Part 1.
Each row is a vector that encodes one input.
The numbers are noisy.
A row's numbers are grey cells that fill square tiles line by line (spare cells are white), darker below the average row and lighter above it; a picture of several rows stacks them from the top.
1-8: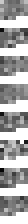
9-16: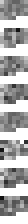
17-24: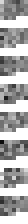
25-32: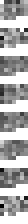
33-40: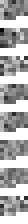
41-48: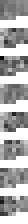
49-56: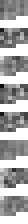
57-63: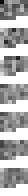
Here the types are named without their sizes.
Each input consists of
a node of a tree.
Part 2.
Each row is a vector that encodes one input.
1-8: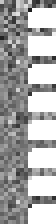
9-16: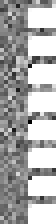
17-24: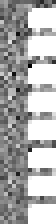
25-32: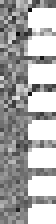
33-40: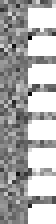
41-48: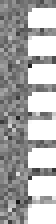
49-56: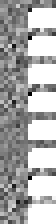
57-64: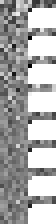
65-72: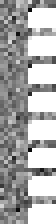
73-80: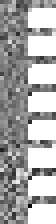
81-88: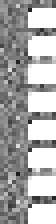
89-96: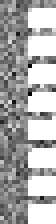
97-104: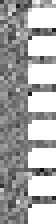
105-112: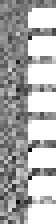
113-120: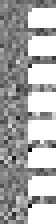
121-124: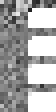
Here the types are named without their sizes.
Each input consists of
a point on a line.
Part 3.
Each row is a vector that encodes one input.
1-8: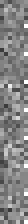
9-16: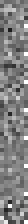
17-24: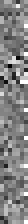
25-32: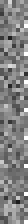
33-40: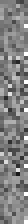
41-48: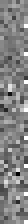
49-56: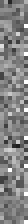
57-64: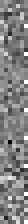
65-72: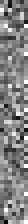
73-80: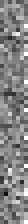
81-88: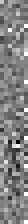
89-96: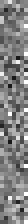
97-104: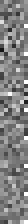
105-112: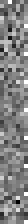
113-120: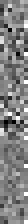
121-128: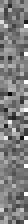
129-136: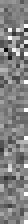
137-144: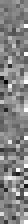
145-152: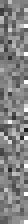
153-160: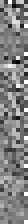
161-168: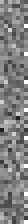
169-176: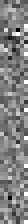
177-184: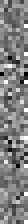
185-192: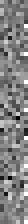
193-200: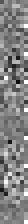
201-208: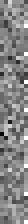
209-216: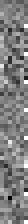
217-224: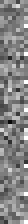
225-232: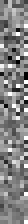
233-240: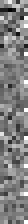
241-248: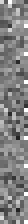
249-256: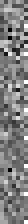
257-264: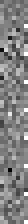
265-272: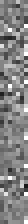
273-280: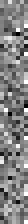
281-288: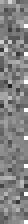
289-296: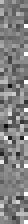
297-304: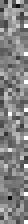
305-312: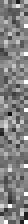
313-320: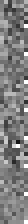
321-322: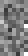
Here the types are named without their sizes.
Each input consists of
a node of a tree.
